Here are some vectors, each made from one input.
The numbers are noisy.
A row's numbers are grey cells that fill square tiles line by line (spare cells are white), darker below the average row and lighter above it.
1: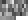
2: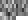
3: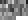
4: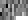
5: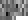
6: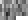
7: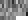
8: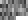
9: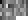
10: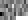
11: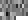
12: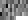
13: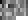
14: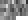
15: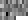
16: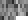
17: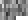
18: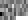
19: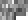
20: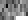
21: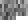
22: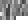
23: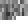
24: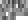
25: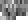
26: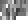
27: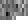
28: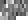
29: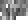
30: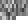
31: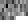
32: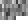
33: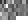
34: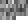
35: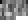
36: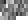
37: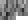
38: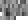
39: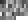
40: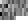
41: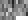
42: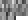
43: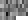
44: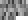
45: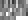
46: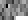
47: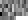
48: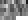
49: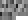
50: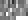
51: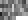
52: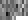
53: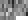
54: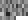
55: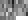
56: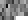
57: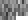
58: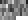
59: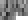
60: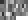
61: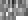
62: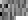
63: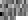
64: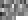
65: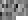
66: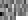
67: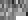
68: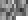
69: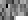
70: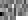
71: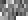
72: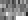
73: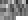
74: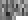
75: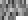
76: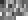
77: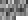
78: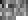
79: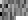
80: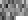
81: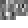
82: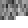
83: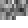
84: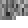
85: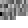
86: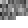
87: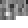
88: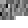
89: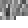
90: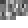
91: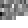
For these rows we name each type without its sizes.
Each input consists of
a point on a circle and three true/false values.
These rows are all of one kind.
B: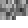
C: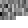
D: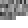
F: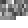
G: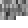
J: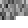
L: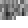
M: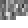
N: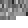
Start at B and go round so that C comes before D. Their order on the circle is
B, F, M, N, J, C, D, L, G.
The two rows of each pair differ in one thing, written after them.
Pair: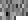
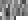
one of the three true/false values
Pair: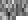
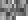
one of the three true/false values
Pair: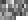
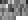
one of the three true/false values
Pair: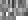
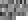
the place on the circle
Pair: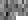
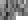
one of the three true/false values
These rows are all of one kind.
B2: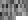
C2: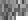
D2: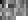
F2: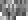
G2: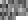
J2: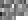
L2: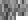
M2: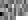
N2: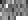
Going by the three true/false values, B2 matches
D2 and N2.
